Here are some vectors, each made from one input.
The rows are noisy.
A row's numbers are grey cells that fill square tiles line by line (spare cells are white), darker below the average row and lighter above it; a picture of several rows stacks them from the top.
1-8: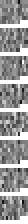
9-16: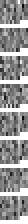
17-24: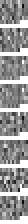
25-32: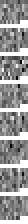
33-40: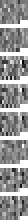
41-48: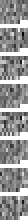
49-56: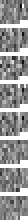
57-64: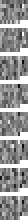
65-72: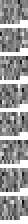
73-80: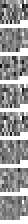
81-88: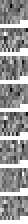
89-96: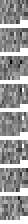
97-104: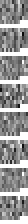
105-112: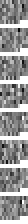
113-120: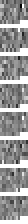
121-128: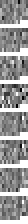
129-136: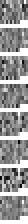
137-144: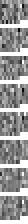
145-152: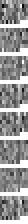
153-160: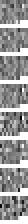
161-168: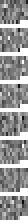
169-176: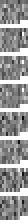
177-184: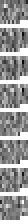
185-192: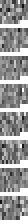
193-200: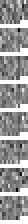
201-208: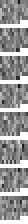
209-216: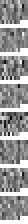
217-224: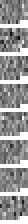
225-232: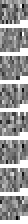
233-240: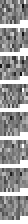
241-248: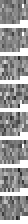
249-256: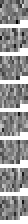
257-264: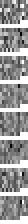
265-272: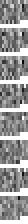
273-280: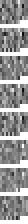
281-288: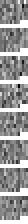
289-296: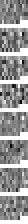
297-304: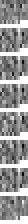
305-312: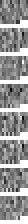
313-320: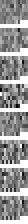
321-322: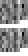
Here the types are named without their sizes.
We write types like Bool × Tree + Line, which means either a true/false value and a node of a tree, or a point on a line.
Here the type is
Line × Line + Tree + Unit.
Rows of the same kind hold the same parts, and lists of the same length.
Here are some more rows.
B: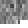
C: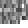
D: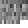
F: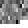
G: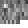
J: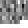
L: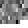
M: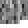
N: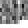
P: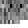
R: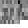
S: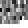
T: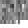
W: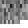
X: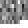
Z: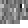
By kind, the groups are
B, C, D, G, P, R, T, W, Z
F, L
J, M, N, S, X

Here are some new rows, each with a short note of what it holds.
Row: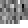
a point on each of two lines
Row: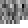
a point on each of two lines
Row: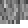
a node of a tree
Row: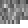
a node of a tree
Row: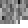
a node of a tree
